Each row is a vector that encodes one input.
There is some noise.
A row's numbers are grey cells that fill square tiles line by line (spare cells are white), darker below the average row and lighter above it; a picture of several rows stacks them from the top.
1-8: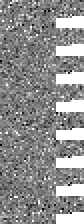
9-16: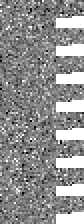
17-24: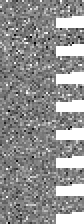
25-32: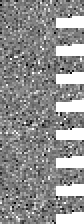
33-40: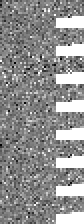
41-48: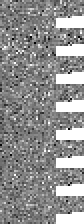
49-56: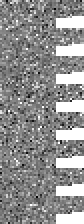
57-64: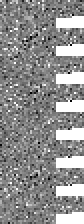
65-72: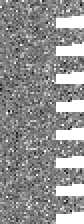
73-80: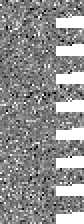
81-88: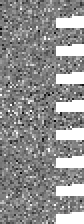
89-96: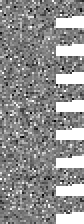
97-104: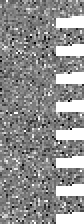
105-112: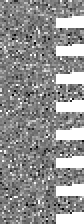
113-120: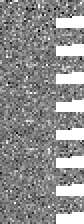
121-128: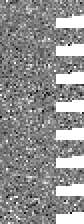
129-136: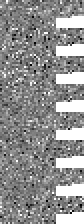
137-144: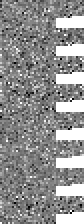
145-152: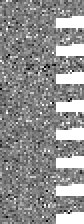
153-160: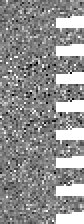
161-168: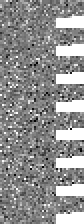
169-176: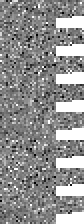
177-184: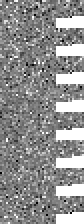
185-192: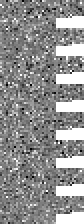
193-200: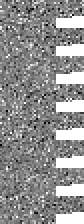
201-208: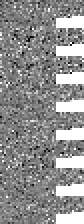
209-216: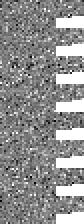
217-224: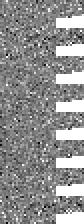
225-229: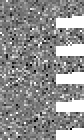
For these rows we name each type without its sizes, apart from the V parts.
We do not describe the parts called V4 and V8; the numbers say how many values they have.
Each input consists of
a true/false value and a value of V4, together with either a label and a point on a line, or a value of V8.
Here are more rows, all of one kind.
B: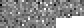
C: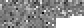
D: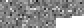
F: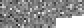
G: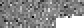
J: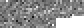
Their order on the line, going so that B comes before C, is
B, G, F, J, D, C.
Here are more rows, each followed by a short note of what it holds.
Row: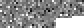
a true/false value, a value of V4 and a value of V8
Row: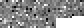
a true/false value, a value of V4 and a value of V8
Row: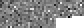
a label, a point on a line, a true/false value and a value of V4
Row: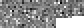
a true/false value, a value of V4 and a value of V8
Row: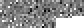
a true/false value, a value of V4 and a value of V8
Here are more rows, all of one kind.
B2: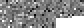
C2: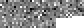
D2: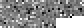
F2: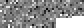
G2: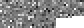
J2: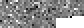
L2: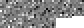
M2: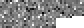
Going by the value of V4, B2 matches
G2 and J2.
